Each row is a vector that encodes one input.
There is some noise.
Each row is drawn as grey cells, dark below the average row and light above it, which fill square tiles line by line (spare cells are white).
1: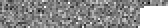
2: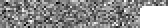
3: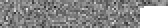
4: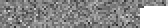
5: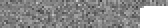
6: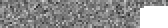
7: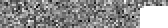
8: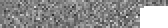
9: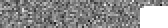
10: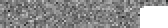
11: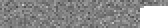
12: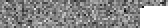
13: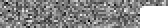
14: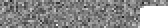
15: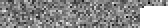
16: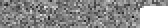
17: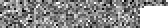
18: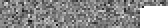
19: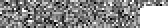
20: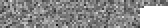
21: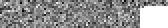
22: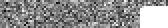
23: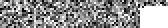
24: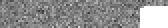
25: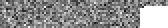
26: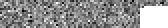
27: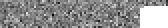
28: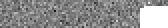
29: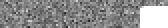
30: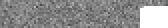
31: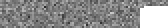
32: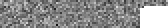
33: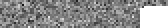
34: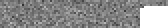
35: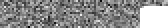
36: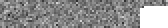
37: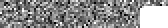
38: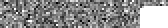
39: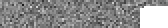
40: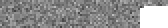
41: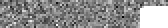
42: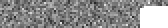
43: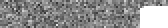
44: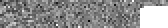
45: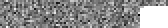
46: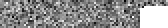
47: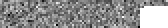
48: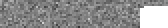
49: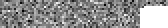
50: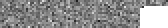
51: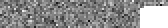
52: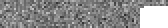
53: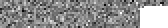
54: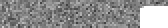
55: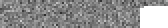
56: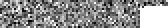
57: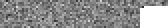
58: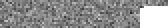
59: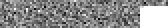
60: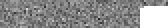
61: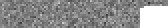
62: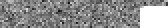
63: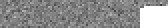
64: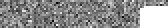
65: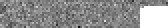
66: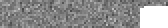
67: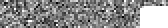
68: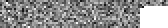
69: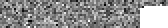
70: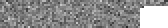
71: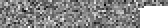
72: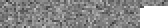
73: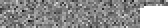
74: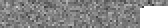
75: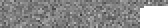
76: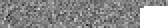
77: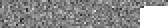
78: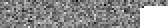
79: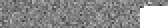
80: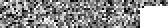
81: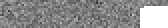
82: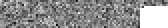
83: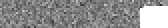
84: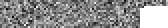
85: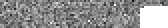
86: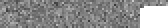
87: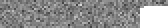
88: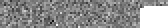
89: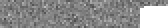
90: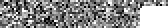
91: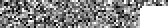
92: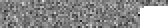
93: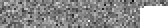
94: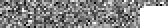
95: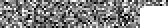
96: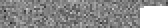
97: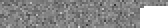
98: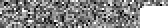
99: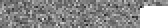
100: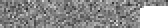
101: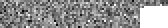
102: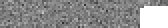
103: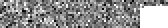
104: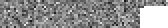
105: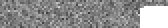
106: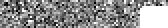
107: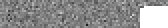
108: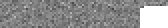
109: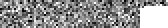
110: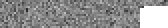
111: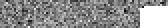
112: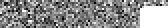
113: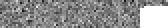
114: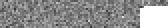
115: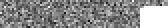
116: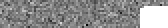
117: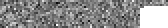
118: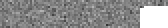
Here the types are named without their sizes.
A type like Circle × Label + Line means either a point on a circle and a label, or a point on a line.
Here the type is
Label × Label × (Label + Line).
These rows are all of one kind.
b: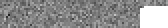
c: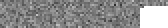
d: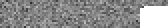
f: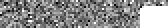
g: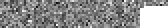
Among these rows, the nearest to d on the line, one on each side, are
c and f.
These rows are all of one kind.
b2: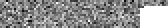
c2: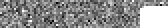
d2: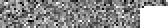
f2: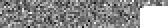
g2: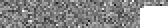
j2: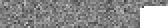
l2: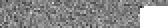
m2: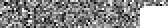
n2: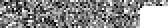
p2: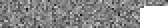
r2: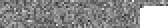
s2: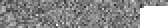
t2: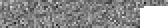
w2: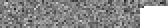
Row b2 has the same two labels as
c2, d2 and w2.
